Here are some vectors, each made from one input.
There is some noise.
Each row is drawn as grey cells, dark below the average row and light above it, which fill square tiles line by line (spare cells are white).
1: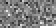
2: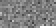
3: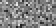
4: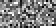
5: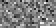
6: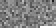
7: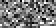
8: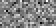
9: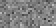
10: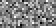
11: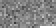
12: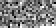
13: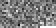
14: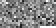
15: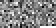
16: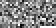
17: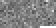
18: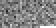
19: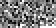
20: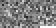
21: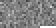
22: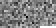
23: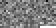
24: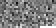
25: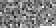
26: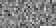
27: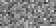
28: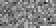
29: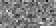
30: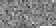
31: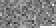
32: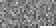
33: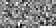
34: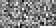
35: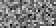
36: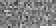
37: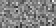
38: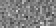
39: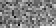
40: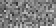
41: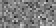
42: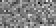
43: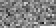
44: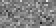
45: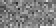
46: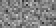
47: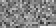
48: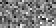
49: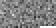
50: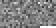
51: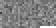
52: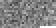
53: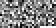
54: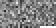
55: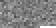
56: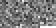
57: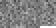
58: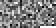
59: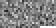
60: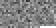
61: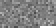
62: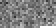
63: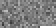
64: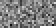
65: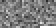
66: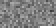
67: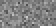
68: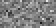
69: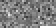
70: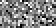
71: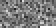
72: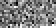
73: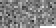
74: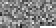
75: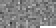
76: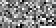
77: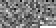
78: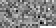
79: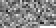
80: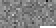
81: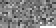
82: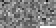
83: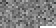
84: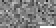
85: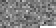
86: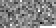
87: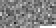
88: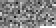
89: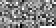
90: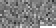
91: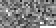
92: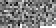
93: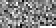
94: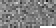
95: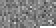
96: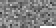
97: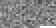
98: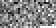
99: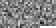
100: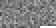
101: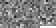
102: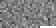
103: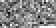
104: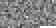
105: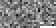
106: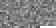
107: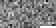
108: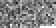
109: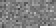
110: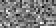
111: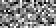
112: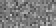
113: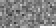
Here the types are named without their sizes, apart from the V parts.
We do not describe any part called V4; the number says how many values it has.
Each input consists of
a value of V4, together with either a label, or a point on a line.
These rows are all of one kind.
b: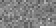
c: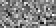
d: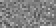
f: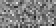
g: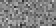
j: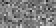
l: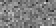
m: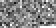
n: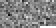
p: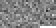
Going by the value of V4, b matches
g, j, l and p.
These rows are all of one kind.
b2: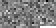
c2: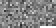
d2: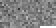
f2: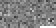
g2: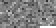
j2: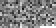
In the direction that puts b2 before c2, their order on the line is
b2, j2, g2, c2, d2, f2.
